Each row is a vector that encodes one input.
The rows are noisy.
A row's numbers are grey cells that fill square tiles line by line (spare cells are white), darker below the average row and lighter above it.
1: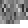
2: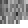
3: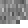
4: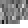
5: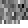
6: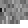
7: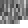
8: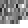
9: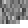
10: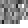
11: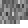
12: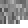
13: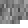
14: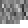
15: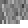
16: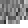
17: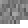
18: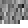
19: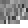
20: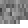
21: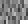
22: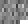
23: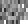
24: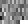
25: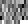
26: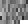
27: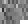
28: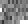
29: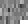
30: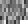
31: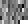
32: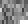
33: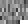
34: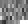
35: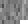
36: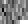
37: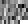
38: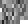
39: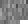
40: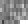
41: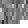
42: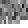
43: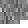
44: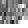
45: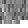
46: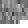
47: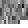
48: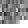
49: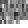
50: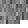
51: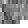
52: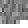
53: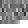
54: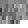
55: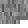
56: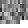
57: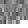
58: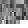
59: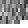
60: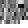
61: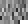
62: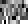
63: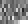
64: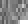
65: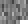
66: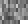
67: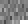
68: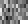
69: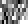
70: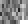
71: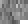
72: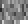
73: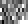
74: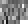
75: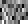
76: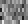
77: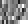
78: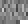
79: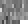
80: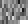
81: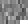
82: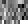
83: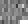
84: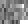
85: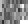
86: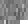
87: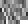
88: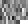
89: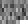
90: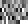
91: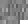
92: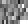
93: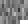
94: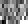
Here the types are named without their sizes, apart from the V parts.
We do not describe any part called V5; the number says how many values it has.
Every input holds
a value of V5, together with either a point on a line, or three true/false values.
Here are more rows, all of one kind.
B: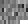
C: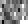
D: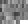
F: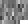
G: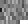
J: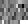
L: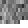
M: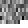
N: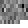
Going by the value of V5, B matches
C and F.
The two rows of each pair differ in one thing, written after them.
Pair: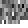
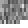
the place on the line
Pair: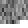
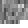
the place on the line
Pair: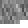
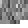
the place on the line
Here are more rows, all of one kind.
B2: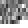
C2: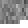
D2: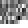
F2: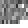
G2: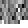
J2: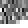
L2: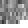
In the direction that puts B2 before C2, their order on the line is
B2, D2, C2, J2, F2, L2, G2.
